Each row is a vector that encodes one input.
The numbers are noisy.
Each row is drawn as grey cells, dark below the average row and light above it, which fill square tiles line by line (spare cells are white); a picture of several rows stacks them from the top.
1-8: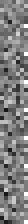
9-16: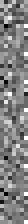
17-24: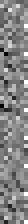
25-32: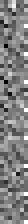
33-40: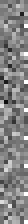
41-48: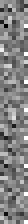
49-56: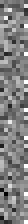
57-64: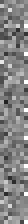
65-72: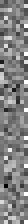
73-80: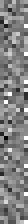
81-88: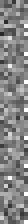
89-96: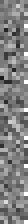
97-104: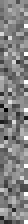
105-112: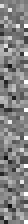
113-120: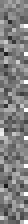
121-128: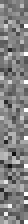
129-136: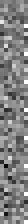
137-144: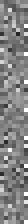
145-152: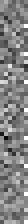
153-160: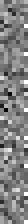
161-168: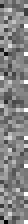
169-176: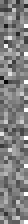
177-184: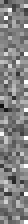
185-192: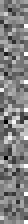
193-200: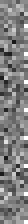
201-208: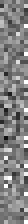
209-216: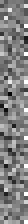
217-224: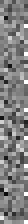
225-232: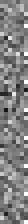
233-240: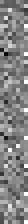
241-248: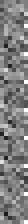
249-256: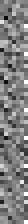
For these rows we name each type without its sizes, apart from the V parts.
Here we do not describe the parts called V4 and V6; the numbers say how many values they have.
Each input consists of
either a point on a line, a true/false value and a value of V6, or a value of V4.
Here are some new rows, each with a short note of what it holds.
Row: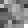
a point on a line, a true/false value and a value of V6
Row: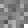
a point on a line, a true/false value and a value of V6
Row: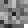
a value of V4
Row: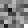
a value of V4
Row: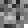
a value of V4
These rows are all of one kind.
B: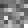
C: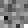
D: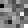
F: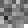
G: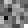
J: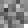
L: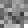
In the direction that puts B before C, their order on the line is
G, J, F, L, B, D, C.
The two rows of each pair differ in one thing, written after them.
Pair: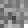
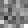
the true/false value
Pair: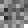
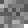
the value of V6
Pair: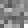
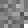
the place on the line
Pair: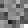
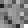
the place on the line
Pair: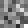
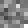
the value of V6
